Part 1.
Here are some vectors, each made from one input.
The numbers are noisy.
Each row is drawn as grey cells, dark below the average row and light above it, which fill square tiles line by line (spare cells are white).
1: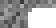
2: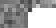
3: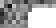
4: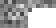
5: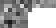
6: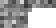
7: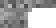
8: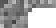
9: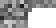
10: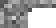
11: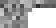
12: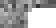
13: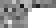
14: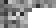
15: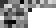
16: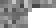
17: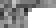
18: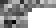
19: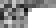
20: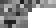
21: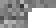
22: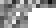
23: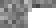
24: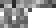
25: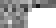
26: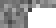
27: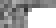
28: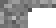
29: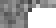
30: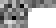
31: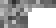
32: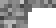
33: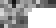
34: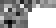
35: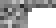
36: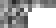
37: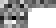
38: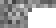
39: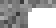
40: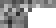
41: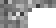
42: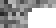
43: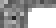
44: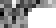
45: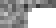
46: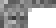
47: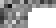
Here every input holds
either a point on an 8-point circle, or a fixed value.
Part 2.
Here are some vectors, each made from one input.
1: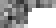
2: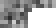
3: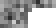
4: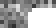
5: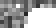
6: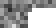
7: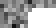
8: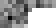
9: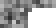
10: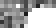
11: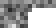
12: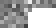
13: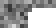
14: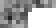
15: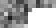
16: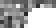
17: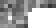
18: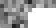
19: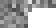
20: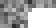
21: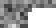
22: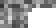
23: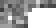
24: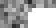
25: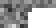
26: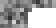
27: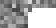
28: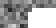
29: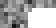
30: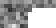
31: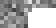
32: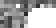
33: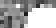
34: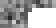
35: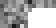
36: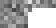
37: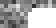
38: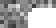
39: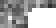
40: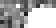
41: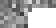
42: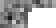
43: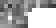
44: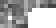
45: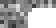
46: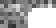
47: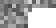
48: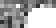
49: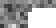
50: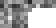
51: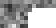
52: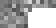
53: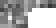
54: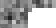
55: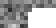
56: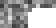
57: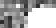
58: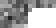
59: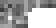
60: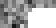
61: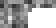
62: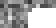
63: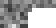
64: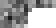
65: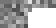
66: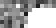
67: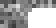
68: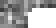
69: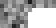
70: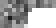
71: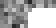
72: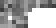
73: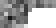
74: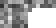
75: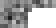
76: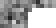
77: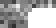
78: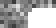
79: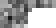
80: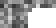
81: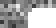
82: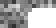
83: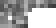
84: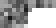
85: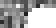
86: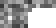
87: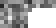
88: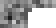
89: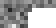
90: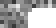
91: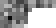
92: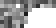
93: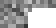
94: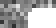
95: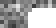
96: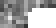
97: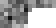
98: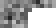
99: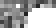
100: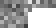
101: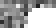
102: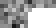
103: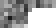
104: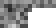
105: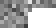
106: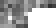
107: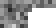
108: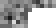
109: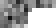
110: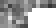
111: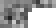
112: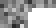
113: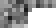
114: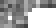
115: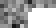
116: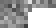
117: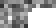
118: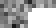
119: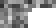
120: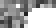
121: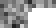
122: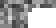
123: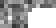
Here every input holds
a point on a 9-point circle.
